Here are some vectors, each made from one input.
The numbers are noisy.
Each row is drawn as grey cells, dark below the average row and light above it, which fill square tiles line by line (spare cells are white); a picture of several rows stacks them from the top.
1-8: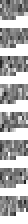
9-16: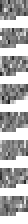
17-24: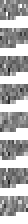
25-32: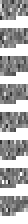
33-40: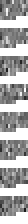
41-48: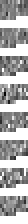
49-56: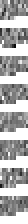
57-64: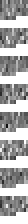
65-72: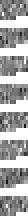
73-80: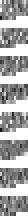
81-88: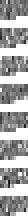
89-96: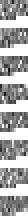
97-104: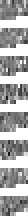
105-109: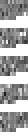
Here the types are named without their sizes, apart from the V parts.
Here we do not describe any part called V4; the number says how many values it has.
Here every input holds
three true/false values, together with either a point on a line, or a value of V4.
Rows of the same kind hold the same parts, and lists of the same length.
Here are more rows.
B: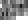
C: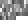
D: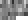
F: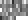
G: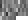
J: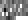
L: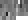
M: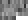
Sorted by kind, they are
B, G, L, M
C, D, F, J

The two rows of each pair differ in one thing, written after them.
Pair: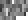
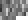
one of the three true/false values
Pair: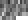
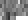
one of the three true/false values
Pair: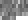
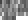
one of the three true/false values
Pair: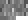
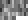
one of the three true/false values
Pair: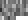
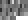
the place on the line
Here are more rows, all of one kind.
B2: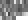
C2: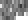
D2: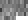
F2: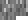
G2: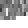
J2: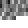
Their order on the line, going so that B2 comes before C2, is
G2, D2, F2, B2, C2, J2.
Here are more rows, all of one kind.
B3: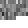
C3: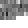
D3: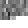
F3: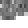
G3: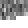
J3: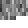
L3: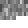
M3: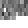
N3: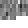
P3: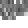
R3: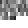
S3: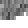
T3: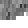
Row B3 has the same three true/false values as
C3, J3 and R3.
